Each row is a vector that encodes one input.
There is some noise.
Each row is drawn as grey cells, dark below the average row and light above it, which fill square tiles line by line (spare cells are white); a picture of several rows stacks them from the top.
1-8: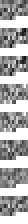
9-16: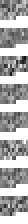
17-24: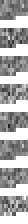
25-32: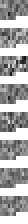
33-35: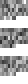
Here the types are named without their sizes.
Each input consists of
a point on a line.
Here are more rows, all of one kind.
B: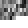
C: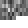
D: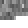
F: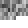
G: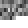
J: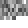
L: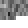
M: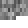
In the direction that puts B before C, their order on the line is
B, G, C, L, D, M, F, J.
